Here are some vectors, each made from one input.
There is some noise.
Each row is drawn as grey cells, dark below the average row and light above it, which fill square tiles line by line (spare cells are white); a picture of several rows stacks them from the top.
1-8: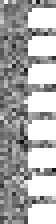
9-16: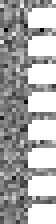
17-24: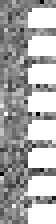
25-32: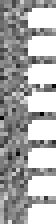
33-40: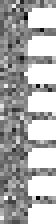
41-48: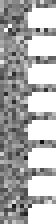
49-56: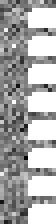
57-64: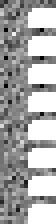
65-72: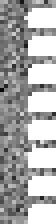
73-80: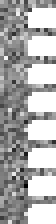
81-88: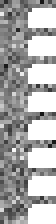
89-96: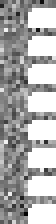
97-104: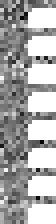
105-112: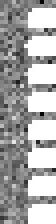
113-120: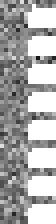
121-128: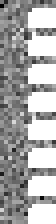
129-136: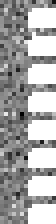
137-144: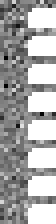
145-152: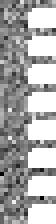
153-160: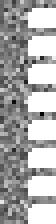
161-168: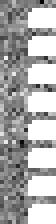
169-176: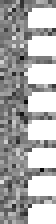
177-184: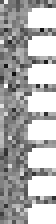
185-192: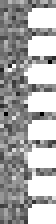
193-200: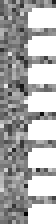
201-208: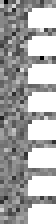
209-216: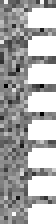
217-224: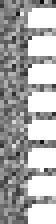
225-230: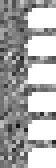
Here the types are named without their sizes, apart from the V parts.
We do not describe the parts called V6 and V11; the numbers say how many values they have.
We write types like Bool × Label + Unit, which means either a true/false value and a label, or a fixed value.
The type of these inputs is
Bool × V11 + (Tree + Unit) × V6.
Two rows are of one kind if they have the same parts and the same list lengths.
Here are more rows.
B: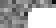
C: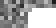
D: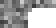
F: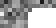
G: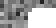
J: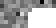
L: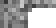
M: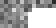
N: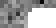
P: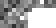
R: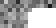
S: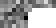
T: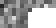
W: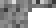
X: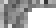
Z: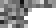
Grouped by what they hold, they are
B, C, F, G, J, N, S, T
D, L
M, P, R, W, X, Z

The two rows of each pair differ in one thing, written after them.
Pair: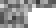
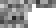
the node of the tree
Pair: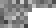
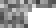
the value of V6
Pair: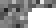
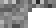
the node of the tree
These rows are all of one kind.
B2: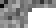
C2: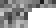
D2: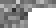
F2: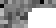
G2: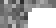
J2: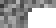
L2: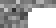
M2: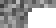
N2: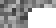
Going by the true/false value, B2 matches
C2 and F2.
